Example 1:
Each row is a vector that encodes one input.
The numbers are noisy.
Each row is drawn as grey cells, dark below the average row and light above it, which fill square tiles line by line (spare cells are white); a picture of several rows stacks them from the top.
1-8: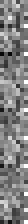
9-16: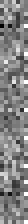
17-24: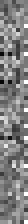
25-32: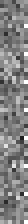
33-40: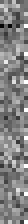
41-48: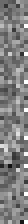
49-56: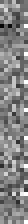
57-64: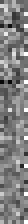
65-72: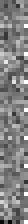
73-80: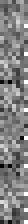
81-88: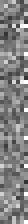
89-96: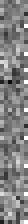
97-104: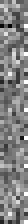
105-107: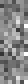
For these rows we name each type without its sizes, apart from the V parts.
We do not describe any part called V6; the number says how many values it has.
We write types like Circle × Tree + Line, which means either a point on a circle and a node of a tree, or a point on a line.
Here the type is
Bool × Bool × Bool × V6 + Line.
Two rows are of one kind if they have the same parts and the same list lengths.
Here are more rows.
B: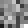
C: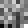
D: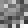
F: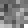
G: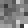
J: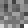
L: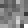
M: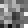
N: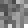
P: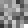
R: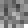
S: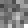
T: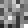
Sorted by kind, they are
B, C, D, M, P, T
F, G, J, L, N, R, S

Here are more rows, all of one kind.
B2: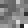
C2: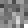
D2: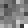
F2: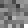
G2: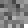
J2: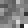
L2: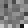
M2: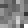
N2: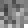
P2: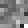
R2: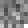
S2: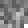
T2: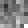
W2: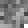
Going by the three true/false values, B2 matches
J2, P2 and W2.
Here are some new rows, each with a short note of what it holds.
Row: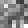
a point on a line
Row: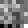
a point on a line
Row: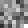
a point on a line
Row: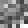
a point on a line
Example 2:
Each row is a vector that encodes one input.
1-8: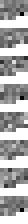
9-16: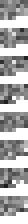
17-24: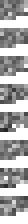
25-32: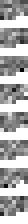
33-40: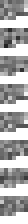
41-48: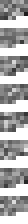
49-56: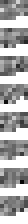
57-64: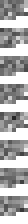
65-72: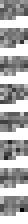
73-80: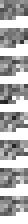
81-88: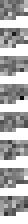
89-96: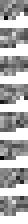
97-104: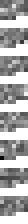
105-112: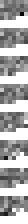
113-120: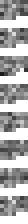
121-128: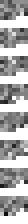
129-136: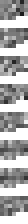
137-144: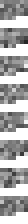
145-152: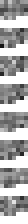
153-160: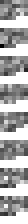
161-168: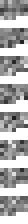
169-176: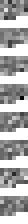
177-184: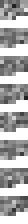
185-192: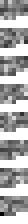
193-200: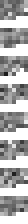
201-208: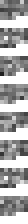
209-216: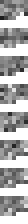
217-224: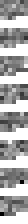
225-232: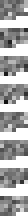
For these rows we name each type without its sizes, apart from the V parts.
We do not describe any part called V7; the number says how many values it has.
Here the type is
(Bool × Bool × Bool + Unit) × V7 + Line.
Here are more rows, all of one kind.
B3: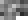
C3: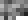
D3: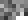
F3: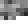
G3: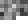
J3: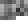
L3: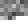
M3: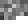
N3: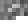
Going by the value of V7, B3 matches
C3, F3 and G3.
